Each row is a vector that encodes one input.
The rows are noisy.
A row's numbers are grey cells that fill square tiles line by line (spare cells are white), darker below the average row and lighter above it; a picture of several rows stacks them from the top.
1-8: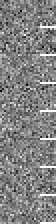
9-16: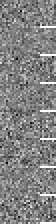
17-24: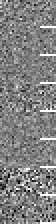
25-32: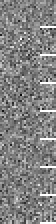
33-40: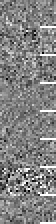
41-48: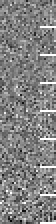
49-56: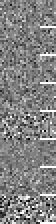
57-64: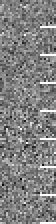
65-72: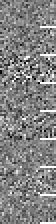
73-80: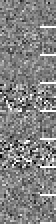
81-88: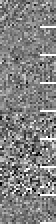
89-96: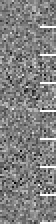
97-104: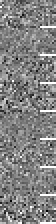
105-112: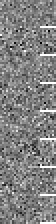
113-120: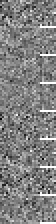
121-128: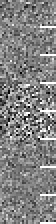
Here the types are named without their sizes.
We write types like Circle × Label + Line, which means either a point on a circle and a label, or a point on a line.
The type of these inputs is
List(Line).
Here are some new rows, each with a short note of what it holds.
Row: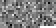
a list of three items
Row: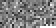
a list of three items
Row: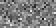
a list of one item
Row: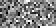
the empty list
